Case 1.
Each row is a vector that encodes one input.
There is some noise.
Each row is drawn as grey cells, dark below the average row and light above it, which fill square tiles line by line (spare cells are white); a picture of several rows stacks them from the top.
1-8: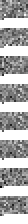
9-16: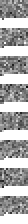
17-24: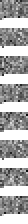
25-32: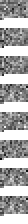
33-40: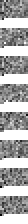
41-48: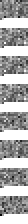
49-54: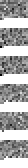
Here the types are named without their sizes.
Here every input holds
a point on a circle.
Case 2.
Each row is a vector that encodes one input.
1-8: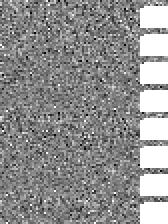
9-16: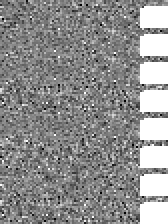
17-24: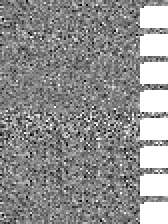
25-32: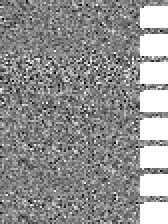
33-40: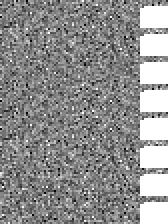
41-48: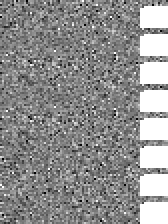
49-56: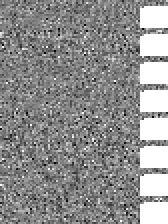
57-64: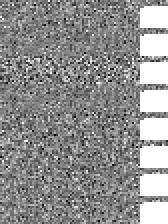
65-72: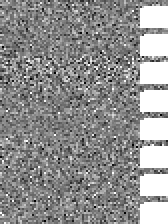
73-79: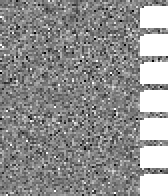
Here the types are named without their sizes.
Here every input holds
either a fixed value, or a node of a tree.
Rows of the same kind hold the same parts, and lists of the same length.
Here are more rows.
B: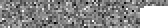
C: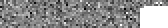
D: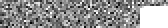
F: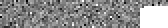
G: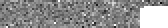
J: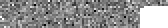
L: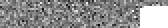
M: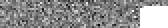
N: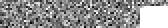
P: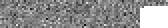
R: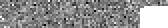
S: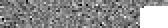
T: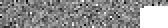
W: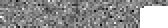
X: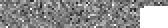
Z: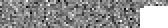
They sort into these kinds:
B, C, F, G, J, L, M, P, R, S, T, W, X, Z
D, N

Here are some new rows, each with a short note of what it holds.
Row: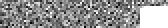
a fixed value
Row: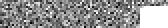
a fixed value
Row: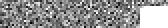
a fixed value
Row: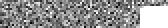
a fixed value
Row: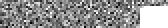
a fixed value
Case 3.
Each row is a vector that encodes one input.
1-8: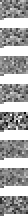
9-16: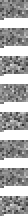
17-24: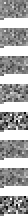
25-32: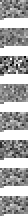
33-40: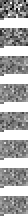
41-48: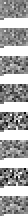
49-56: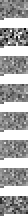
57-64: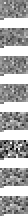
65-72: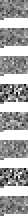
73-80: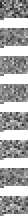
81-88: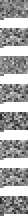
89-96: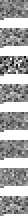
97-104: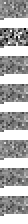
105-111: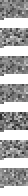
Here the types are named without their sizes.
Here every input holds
a point on a line.
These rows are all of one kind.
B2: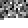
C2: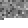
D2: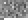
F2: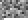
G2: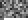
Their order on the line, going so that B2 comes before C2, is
B2, G2, C2, D2, F2.
